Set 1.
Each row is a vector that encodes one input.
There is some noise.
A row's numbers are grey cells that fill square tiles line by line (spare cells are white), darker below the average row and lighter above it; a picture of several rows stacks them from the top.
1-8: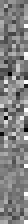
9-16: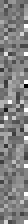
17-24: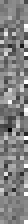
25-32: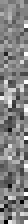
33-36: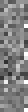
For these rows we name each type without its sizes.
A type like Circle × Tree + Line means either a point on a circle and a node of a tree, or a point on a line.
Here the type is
Line.
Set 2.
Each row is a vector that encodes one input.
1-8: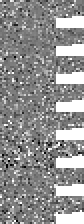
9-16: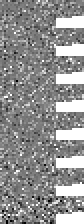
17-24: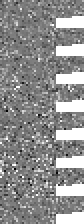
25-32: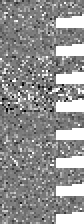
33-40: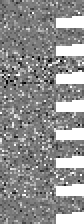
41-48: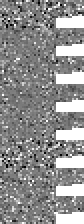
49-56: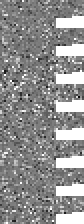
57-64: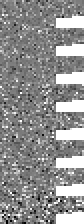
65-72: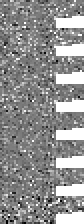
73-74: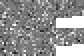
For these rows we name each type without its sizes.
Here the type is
Circle + Unit.
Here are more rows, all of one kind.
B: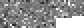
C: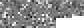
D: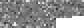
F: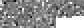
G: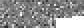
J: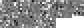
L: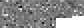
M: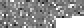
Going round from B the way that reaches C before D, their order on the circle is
B, G, F, C, D, L, J, M.
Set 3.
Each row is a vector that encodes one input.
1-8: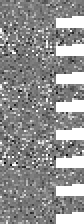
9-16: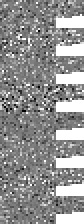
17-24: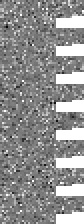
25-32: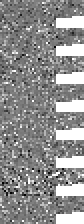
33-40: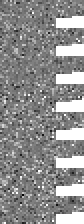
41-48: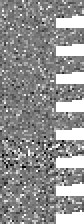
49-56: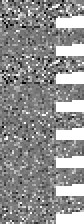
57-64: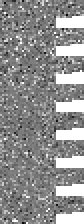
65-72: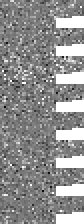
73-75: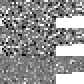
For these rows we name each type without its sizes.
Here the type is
Circle + Unit.
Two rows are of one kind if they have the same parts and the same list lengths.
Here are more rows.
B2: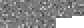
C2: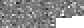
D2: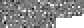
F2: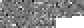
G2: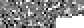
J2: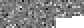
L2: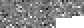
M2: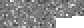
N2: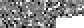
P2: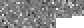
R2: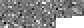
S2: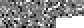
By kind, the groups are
B2, C2, D2, F2, J2, L2, M2, P2, R2
G2, N2, S2

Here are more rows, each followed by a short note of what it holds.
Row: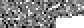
a fixed value
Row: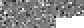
a point on a circle
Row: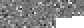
a point on a circle
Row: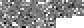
a point on a circle
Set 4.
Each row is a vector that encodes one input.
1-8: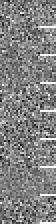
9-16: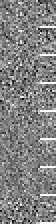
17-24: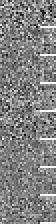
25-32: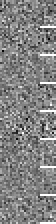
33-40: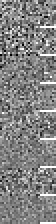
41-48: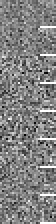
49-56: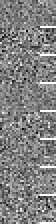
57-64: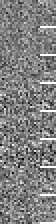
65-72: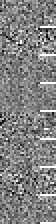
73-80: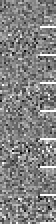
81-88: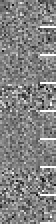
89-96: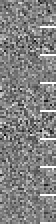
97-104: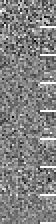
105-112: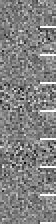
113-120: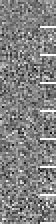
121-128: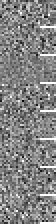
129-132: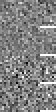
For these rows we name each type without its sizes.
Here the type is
Label.
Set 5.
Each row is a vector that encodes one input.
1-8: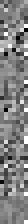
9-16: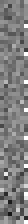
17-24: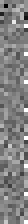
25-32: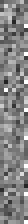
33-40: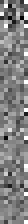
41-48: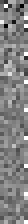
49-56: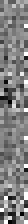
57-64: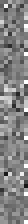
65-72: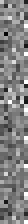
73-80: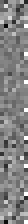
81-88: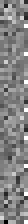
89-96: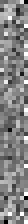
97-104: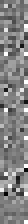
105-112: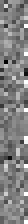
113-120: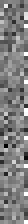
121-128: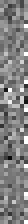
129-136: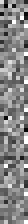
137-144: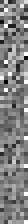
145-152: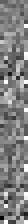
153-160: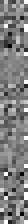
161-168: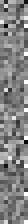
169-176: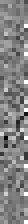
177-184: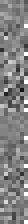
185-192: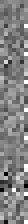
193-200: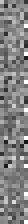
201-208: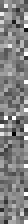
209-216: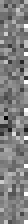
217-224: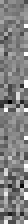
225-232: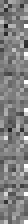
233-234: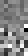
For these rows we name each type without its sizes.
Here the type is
Tree.
